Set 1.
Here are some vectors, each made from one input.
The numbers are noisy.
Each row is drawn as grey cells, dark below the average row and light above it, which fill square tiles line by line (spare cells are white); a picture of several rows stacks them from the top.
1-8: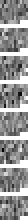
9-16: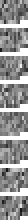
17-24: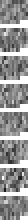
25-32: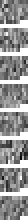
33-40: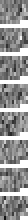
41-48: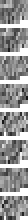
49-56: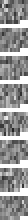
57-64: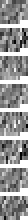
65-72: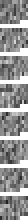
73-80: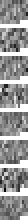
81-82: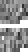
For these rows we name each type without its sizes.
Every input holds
three true/false values.
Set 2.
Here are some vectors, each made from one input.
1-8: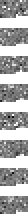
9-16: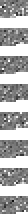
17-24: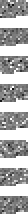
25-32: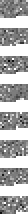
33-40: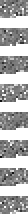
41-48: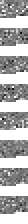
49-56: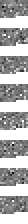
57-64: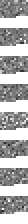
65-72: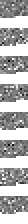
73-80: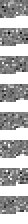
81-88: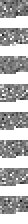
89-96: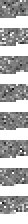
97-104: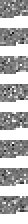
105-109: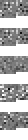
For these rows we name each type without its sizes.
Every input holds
a label.
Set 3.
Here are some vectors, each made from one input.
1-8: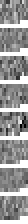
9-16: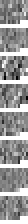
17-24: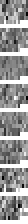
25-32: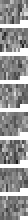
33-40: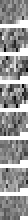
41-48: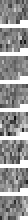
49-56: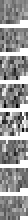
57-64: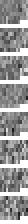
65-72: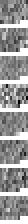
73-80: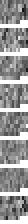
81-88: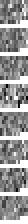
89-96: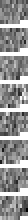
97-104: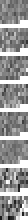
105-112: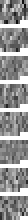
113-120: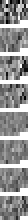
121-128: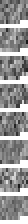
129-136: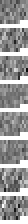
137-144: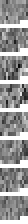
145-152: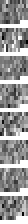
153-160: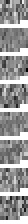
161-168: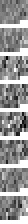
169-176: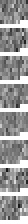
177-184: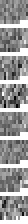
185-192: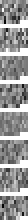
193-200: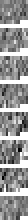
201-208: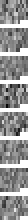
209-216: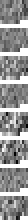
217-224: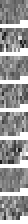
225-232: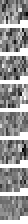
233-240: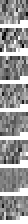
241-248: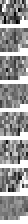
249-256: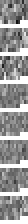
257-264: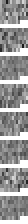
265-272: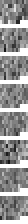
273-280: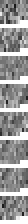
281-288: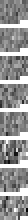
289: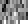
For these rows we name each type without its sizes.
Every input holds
a label.
